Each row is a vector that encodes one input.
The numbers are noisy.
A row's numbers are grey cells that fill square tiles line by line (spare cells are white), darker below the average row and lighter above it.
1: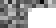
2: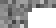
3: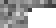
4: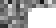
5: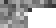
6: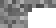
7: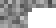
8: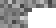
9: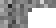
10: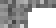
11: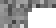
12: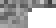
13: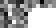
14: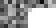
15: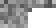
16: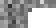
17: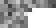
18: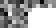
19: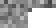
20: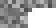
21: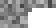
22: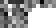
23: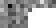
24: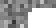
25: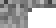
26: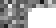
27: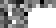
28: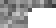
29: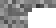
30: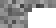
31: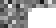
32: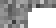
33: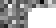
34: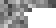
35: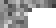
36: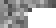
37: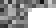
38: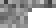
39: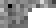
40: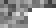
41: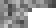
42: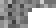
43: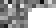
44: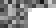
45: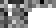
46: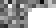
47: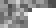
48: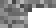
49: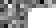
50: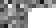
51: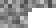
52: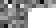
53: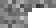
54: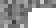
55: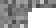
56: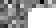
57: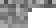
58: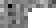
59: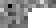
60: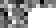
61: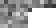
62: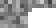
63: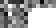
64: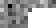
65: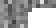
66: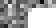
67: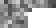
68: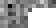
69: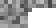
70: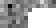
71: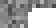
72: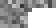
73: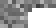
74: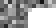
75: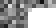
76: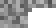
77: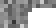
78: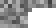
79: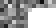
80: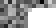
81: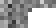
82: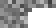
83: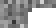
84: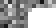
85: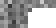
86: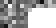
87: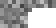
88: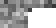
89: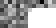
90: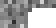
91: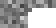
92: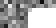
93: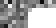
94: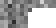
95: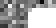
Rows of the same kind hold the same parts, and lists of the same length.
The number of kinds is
2.
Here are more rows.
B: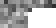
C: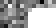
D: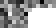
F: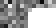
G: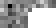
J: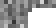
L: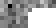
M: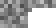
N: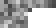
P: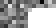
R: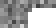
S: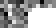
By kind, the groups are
B, G, J, L, M, N, R
C, D, F, P, S

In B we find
a point on a 10-point line.
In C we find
a point on a 5-point line and a true/false value.
